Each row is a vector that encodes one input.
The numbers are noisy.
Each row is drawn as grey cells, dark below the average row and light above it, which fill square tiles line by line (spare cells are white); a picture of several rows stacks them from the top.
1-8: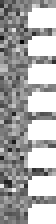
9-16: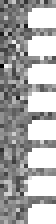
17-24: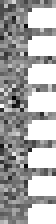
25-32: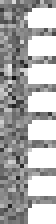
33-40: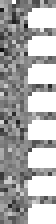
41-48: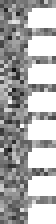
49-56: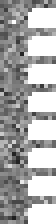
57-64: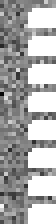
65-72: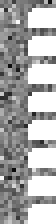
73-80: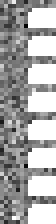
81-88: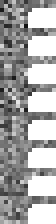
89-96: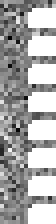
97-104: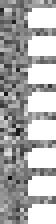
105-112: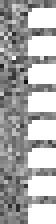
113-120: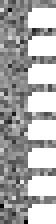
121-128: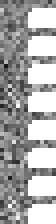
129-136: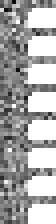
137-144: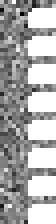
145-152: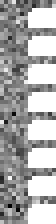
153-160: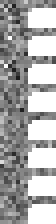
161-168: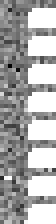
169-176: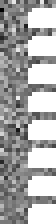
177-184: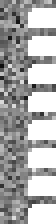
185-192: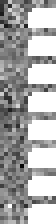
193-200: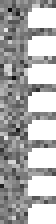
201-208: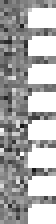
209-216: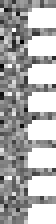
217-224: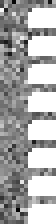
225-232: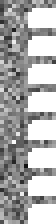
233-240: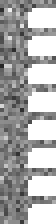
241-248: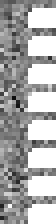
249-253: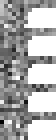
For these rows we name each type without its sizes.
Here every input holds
a point on each of two lines, together with either a point on a circle, or a point on a line.
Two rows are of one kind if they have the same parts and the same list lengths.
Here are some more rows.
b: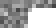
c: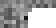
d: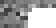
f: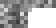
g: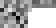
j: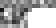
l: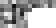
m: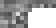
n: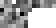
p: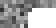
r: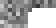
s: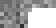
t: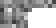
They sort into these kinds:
b, c, d, f, g, m, r, s
j, l, n, p, t

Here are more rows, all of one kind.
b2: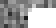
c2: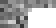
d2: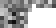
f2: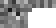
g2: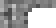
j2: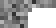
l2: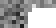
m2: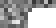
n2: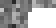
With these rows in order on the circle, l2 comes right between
b2 and c2.
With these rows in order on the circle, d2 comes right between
b2 and f2.
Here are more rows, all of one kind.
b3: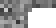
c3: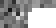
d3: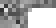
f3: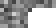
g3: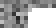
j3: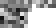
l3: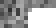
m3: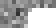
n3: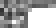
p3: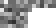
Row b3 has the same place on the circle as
c3, d3, l3 and n3.
